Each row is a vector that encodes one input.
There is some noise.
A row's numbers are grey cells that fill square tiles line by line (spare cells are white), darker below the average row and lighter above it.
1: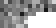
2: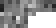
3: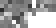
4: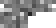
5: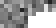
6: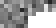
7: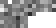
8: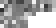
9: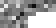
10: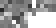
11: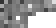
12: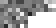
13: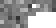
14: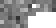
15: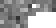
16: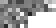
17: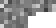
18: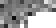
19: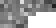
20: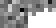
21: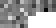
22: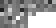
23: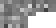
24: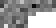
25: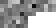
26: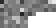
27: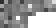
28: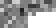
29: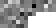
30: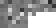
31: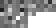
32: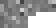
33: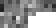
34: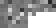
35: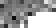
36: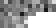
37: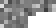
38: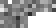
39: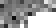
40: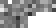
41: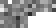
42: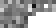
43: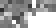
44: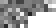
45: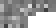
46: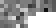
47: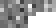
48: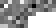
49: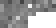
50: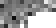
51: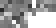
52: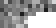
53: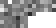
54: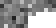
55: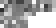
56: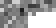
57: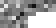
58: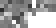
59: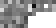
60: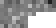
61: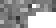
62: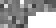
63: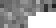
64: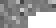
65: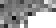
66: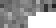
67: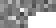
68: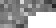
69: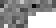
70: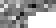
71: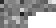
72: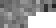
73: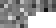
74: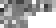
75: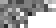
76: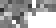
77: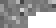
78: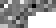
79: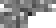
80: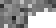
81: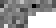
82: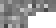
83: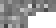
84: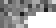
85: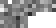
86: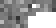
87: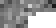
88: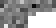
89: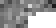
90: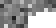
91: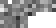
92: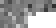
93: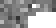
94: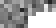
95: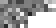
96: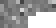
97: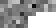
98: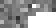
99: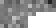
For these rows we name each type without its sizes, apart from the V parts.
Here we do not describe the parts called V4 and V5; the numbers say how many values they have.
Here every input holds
either a point on a circle and a value of V5, or a true/false value and a value of V4.
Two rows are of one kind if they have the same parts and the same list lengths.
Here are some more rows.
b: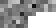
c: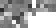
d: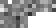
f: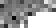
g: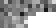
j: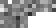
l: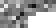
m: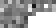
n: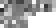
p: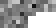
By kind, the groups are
b, g, l, m, p
c, d, f, j, n

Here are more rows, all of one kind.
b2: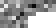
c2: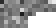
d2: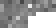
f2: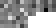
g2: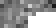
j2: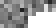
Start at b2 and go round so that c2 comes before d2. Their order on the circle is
b2, c2, d2, j2, g2, f2.
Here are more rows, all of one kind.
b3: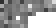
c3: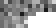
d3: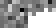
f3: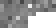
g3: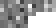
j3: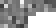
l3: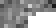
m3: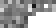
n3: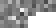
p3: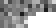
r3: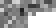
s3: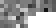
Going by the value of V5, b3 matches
c3 and p3.
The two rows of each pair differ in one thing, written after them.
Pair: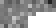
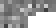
the place on the circle
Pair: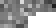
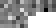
the place on the circle
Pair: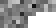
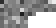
the value of V5
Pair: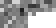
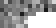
the value of V5
